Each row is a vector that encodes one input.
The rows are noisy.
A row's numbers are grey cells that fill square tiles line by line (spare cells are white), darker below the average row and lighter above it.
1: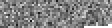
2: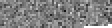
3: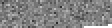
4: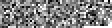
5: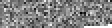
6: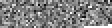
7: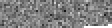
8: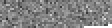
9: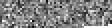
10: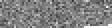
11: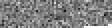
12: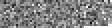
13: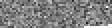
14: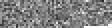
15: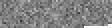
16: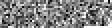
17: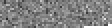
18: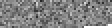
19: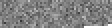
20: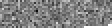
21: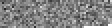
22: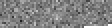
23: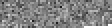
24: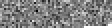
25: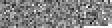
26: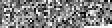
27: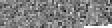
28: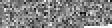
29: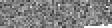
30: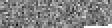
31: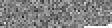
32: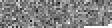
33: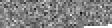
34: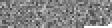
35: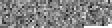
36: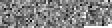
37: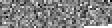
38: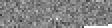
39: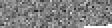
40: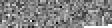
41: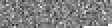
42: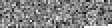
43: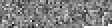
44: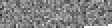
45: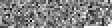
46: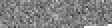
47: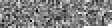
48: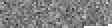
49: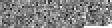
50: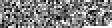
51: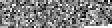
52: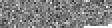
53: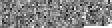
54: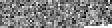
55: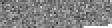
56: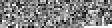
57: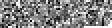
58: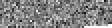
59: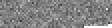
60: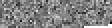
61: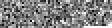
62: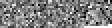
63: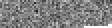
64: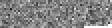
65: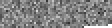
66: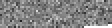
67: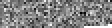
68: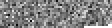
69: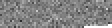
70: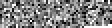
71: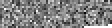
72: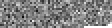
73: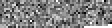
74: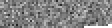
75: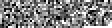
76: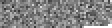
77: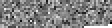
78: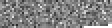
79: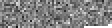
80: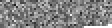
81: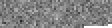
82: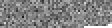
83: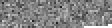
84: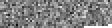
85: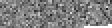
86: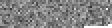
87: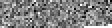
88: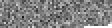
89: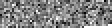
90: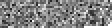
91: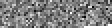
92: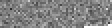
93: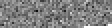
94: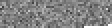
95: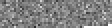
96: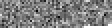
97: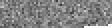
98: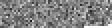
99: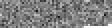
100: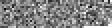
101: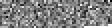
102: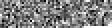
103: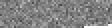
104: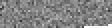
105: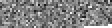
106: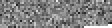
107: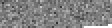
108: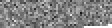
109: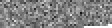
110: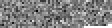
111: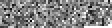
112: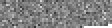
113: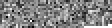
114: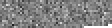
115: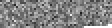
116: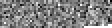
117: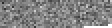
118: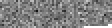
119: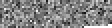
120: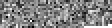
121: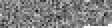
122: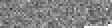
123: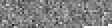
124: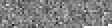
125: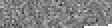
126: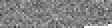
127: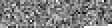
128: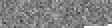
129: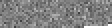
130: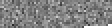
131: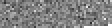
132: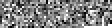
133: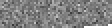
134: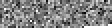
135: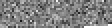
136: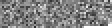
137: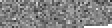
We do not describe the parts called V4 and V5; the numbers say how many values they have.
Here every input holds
either a value of V4 and a value of V5, or a list of up to two points on a 7-point line.
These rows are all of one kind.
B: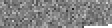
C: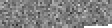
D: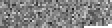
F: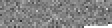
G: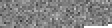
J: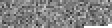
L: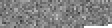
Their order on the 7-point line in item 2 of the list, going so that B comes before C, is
D, F, B, G, J, L, C.
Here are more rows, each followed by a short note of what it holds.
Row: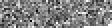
a value of V4 and a value of V5
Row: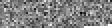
the empty list
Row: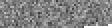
a list of two items
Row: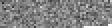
a list of one item
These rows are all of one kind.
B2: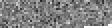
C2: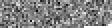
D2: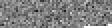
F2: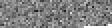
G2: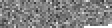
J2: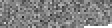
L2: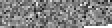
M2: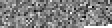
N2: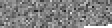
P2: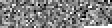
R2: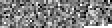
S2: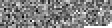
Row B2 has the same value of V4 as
G2 and J2.
